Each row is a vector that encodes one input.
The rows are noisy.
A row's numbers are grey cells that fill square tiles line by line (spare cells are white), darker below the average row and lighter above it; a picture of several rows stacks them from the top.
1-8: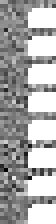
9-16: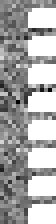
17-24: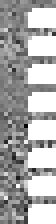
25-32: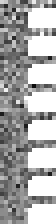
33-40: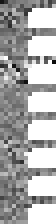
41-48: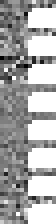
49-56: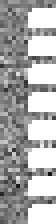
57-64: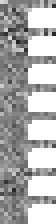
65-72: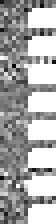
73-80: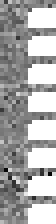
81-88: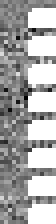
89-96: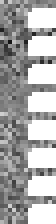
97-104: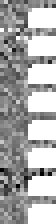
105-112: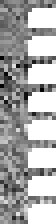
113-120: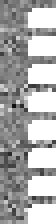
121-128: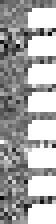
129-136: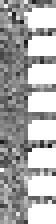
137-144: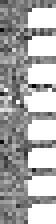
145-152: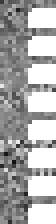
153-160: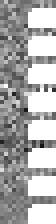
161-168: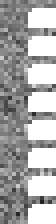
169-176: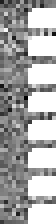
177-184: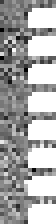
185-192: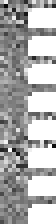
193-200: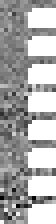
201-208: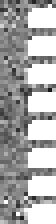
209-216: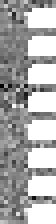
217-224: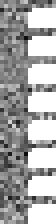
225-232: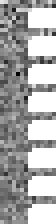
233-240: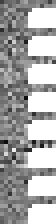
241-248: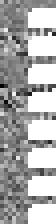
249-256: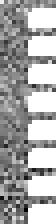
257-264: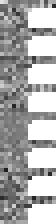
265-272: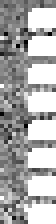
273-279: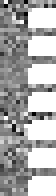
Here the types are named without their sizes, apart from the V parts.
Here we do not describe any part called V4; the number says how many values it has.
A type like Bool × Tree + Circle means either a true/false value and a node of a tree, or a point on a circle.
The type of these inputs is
List(Line) × V4.
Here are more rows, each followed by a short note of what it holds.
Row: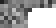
a value of V4, together with a list of two items
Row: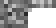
a value of V4, together with a list of one item
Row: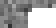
a value of V4, together with a list of one item
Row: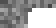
a value of V4, together with a list of one item
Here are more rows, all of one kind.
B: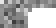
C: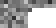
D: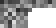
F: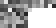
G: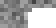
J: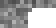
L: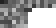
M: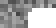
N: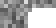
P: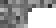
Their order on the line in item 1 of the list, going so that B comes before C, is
G, N, F, J, P, L, B, C, M, D.
